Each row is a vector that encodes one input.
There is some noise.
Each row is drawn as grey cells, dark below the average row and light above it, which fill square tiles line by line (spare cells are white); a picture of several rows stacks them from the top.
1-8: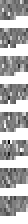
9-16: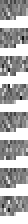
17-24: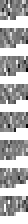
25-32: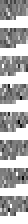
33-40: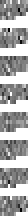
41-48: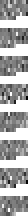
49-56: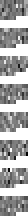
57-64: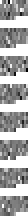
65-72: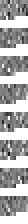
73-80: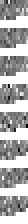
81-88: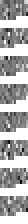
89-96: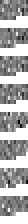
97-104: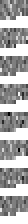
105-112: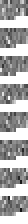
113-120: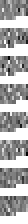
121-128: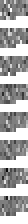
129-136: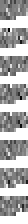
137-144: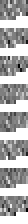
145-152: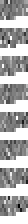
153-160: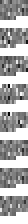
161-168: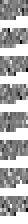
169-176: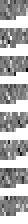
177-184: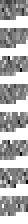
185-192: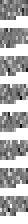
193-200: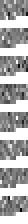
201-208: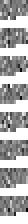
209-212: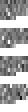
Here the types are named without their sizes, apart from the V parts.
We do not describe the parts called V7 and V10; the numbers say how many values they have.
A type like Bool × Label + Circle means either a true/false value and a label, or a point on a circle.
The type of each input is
Circle + (Line + V10) × V7.
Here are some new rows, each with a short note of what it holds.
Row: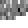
a point on a circle
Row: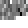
a point on a circle
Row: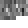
a point on a line and a value of V7
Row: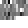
a point on a circle
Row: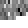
a point on a circle
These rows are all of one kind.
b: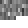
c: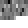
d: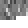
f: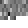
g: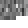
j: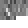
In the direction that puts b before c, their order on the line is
f, g, d, j, b, c.
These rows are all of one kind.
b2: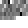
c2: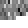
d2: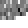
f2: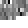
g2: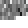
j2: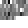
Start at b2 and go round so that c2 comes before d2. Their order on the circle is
b2, j2, f2, c2, d2, g2.
